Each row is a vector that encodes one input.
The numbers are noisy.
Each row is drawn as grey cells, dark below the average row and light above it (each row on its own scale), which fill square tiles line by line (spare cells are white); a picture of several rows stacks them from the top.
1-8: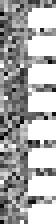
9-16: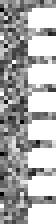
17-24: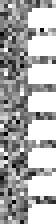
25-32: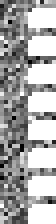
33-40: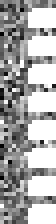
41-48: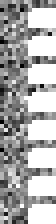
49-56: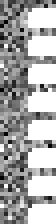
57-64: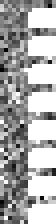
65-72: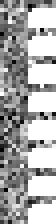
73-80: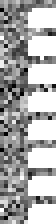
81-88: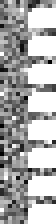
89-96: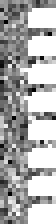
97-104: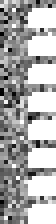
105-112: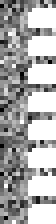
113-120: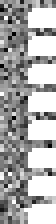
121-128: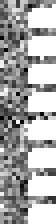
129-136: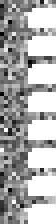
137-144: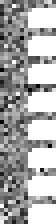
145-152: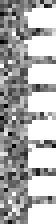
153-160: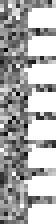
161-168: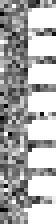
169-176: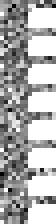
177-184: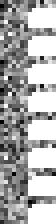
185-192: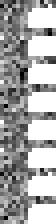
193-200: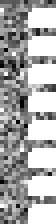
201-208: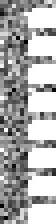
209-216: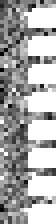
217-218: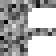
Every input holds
a point on an 11-point line, together with either a point on an 11-point line, or a point on a 19-point line.
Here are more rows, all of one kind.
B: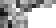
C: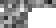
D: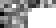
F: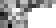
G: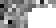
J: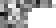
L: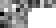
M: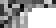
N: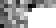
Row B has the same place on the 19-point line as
F and G.
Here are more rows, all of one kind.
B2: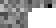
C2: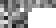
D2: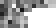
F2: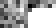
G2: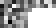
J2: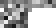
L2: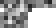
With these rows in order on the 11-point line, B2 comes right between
F2 and L2.
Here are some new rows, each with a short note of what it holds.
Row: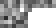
a point on an 11-point line and a point on a 19-point line
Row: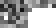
a point on each of two 11-point lines
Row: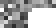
a point on an 11-point line and a point on a 19-point line
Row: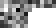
a point on an 11-point line and a point on a 19-point line
